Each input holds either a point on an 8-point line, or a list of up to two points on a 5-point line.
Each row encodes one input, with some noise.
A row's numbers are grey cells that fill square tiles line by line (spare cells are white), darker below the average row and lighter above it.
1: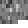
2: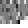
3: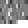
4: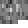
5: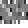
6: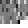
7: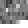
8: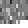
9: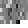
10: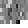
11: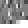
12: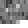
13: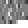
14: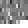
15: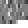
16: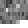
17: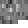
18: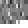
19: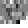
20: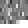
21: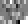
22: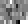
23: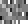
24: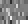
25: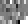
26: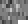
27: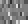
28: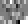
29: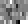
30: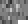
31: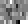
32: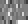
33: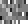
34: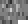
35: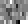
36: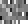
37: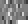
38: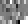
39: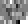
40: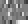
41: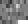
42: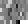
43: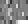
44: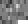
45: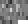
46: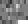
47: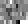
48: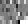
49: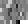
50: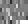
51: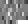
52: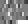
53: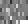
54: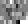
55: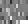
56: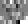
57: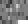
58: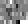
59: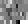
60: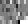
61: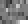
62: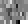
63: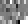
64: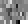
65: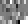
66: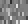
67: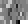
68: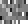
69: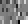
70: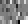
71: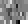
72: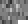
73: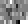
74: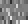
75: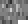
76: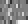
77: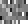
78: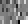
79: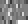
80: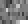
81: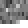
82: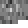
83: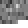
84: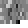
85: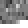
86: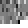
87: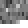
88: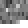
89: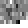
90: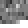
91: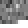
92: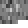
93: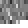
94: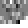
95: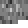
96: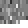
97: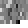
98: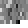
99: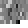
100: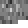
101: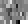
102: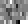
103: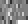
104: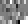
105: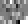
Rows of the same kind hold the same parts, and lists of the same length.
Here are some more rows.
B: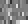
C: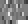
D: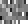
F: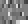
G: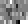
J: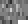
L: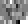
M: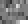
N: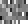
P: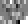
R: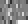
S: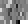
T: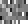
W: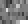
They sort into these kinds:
B, C, F, R
D, N, T
G, L, P, S
J, M, W

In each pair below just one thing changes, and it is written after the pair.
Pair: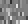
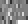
the place on the 5-point line in item 1 of the list
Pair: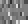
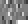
the place on the 5-point line in item 1 of the list
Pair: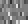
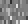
the place on the 5-point line in item 2 of the list
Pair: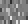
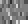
the place on the 5-point line in item 2 of the list
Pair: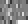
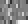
the place on the 5-point line in item 2 of the list
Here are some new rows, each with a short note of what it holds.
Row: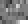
a list of one item
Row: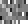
the empty list
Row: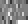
a list of two items
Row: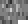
a list of one item
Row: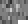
a list of one item
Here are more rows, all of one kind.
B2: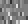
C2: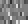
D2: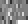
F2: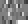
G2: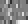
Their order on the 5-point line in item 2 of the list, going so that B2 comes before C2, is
G2, D2, B2, C2, F2.
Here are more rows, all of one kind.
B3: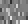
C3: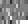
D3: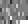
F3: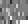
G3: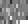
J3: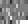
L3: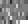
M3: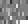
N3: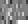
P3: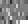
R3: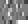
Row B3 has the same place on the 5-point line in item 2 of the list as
D3, F3 and N3.
